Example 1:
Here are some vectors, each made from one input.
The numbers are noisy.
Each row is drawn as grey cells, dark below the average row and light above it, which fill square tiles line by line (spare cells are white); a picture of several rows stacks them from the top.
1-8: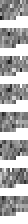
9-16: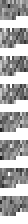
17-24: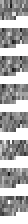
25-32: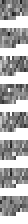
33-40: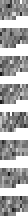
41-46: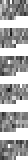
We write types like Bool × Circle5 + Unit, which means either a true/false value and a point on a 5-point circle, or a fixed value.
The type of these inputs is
Bool × Bool × Bool + Unit.
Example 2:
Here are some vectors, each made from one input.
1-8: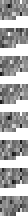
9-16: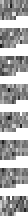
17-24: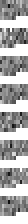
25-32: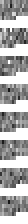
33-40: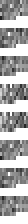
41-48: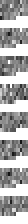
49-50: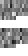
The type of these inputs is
Bool × Bool × Bool + Unit.
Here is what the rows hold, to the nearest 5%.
About 10% of them hold a fixed value. The rest hold three true/false values.
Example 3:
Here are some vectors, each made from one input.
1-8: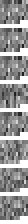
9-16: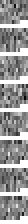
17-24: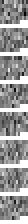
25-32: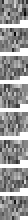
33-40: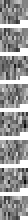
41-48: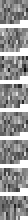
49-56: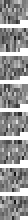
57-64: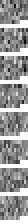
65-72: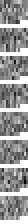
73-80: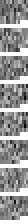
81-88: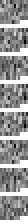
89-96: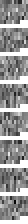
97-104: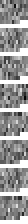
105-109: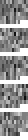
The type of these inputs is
Label7.
